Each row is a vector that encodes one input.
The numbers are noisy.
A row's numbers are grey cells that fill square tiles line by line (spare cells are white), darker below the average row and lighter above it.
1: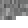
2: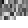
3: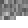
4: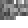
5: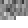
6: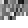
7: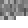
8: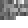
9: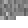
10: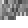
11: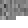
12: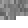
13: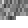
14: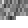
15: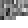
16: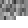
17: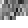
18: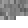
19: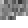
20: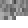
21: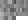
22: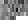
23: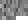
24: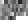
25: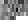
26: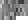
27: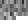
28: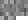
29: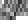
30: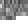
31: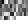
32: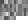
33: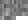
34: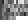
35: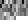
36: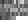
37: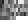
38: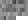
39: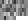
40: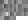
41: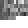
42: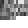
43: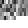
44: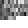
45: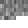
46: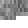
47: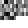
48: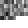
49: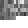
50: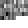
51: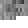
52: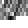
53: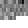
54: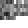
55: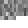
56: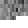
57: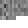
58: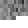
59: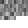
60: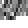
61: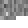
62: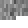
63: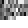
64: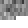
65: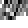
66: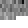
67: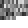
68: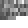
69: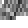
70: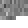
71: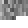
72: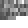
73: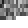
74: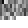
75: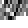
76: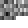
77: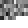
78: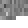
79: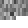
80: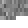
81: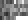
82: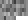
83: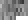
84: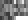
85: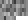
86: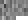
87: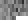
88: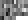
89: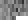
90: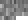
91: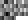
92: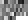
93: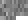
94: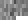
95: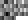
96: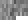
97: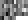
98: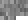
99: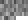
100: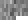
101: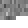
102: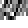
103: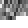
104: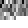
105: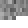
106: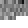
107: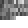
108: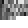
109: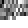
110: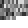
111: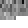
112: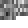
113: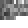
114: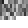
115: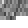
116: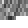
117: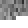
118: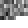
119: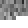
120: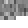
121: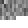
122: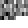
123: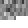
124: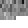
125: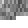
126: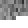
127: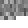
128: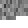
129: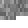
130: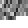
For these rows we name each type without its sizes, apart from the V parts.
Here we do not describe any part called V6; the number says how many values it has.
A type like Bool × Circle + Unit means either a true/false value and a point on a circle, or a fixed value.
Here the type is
Bool × (Tree + V6).
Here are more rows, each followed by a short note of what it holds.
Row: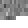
a node of a tree and a true/false value
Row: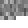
a node of a tree and a true/false value
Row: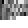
a node of a tree and a true/false value
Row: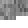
a node of a tree and a true/false value
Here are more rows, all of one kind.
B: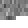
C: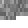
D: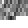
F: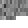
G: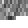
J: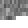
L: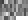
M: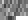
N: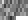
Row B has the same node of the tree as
G, L and M.
